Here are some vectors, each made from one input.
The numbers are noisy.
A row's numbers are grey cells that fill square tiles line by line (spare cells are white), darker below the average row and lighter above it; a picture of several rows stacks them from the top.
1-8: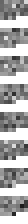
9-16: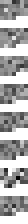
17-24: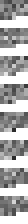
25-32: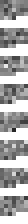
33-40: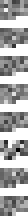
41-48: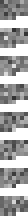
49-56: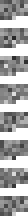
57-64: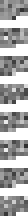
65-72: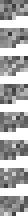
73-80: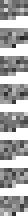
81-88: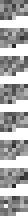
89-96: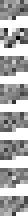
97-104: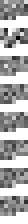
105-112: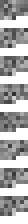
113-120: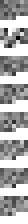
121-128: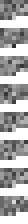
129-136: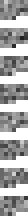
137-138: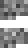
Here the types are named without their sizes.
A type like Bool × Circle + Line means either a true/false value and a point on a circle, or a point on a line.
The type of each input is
List(Line).
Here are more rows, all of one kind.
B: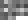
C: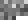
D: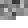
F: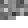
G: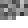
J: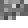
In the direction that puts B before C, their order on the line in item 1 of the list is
D, G, B, F, J, C.
